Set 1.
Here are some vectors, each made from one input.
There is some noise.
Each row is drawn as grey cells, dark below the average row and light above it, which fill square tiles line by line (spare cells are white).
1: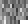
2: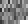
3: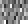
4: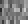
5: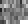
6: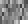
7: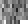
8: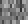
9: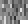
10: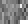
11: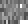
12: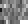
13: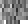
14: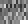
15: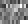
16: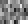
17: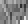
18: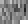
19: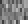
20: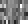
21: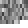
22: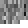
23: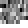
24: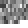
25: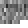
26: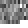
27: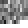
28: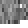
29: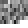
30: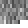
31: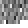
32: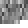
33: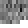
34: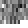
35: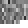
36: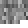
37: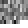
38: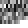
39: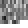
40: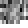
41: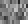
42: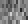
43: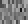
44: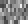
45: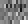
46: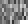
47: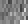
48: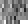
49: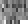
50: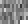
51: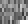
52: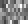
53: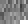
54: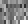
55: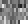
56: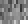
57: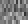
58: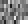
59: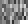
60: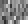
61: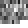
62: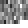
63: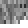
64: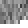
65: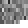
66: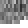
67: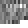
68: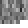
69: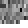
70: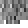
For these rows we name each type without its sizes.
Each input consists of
a point on a line, together with either a fixed value, or four true/false values.
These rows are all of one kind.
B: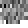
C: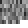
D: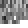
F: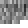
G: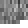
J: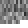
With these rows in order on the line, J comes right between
C and F.
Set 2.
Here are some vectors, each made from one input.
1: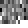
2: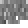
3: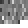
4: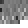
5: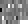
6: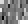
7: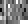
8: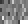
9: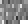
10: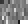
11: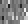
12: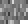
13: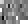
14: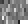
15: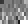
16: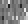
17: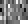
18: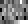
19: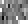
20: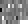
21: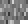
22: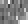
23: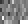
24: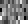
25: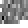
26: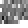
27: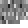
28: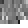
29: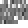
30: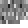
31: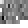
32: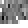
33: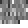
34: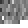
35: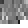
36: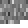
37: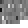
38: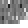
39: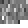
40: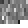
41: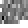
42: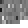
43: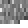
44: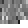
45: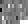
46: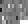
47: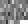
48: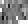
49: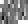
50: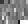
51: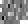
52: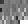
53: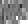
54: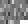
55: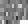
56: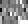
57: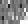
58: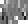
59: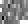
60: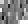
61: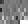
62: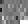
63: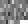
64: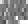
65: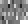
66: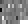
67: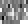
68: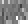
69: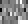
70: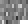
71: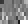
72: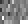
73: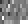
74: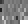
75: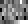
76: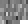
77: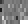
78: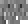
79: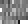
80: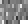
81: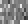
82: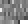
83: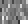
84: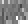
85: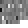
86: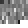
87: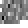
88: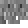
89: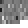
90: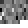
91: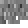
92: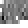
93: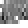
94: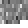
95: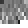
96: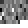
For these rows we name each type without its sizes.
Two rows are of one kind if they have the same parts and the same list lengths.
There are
2 kinds of row.
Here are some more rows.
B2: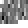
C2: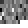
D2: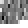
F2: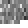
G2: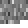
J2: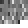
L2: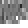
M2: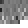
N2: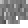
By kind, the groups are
B2, D2, F2, G2, J2, L2, M2, N2
C2

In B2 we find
four true/false values.
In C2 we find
a label.
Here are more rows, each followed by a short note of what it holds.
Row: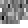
four true/false values
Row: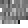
four true/false values
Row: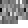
a label
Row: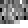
a label
